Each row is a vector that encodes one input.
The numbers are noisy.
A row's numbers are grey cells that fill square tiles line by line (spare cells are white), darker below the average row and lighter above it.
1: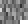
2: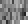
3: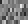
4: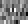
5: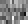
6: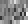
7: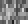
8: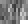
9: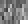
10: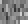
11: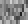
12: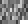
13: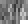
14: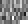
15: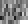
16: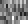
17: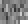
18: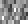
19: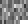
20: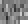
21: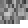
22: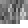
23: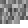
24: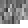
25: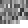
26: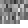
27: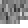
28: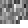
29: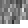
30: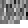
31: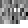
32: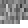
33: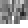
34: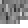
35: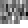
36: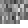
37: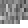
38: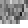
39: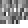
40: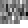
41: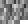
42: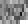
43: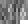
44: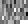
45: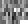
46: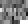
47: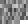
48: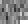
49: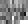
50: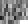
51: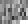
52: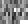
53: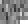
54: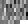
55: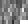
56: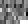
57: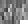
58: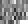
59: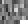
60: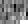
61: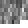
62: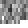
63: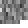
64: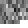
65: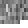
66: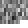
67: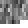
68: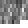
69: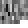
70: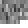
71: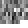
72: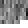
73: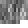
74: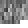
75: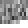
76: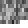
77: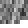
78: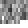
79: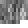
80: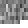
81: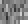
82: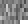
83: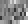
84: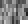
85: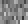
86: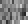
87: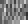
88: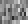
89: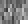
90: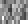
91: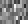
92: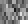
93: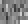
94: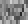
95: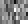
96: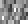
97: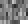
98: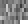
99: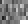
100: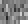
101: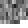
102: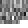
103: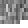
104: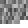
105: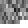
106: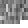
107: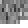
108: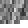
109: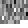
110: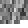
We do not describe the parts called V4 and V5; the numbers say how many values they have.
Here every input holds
a value of V5, together with either a point on a 6-point circle and a true/false value, or a value of V4.
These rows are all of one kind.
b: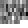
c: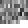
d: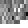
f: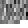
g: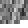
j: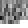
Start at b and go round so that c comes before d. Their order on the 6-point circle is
b, j, c, d, f, g.
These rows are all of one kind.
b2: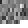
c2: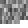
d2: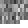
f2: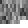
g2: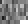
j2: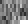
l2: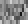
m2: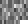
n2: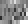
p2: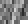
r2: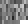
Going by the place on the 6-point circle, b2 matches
f2, g2, j2 and p2.
